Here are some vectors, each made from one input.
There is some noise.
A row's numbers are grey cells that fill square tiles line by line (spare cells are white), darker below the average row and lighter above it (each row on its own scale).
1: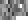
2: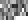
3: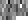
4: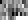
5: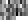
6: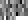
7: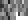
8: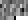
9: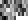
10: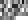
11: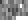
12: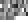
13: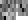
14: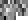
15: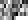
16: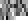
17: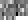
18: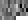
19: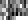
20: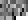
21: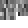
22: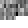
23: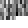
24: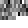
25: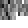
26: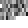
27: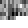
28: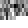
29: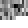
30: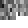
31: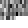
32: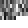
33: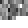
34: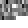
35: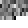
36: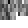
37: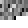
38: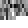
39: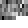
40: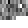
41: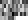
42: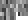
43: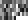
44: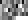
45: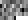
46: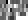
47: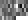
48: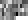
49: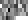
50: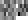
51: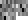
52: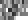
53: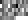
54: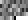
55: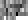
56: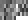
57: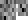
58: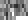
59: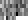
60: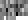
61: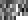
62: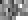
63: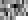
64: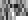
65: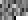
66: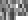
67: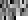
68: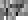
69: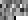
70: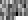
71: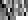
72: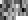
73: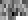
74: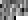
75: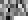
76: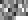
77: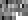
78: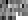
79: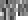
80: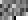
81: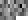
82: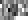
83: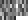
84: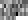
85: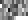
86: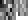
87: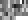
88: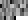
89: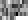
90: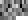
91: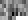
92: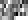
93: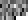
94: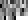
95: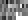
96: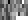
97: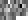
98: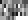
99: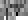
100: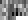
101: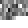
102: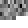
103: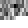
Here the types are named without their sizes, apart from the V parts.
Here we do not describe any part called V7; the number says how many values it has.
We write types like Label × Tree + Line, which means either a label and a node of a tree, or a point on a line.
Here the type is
Bool × (Line + V7).
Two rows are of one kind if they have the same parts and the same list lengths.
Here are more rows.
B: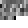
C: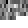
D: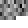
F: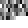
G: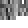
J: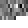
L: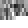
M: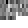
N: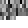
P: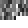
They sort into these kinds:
B, C, D, G, J, M, P
F, L, N

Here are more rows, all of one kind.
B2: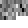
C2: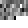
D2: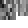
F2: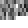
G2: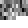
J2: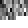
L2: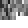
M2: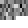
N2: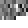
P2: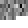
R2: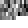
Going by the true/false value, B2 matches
C2, D2, G2 and L2.
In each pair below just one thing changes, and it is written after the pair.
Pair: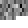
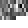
the value of V7
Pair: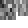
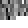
the true/false value
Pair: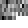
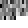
the value of V7
